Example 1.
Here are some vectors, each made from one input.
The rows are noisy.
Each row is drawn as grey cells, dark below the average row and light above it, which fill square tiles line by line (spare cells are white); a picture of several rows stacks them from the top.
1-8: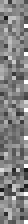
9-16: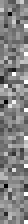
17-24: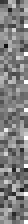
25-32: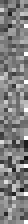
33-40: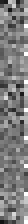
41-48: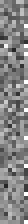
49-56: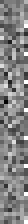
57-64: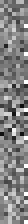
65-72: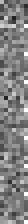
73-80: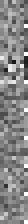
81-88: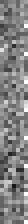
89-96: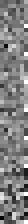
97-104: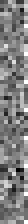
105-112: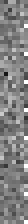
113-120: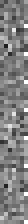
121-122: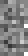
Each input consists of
a list of up to three points on a 6-point line.
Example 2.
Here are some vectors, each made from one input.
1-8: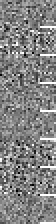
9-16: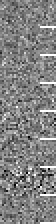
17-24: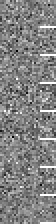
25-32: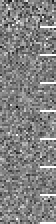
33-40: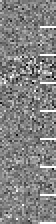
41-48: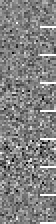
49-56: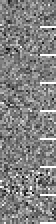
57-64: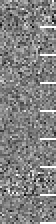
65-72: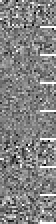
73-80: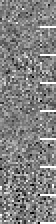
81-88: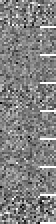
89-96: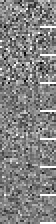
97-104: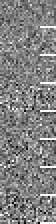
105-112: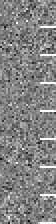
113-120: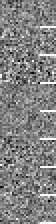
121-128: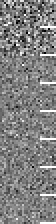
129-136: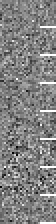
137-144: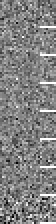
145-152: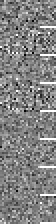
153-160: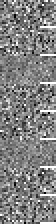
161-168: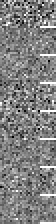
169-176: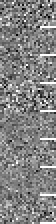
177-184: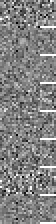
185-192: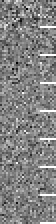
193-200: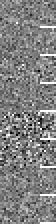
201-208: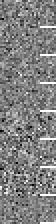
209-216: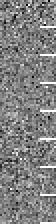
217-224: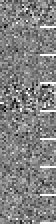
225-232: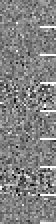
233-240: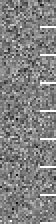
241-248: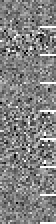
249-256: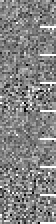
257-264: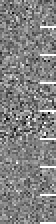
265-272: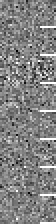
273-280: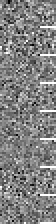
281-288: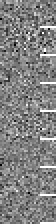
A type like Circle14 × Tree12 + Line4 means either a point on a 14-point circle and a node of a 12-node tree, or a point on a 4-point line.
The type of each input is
(Bool × Bool × Bool + Unit) × Label10 + Line7.
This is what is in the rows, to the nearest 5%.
About 80% of them hold one of 10 labels, together with either a fixed value, or three true/false values. The rest hold a point on a 7-point line.
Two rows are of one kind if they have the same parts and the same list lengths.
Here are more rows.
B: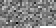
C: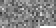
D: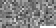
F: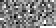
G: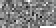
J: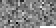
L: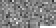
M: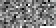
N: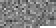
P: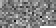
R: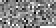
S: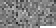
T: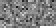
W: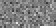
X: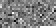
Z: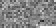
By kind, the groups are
B, C, G, J, N, P, S, T, W, X
D, L, Z
F, M, R

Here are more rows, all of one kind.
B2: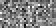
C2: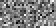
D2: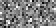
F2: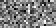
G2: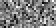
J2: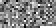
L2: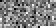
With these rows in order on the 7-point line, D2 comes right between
B2 and G2.
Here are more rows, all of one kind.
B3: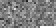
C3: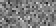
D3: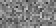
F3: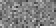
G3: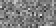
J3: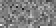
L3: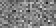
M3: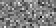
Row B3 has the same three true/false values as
D3 and F3.
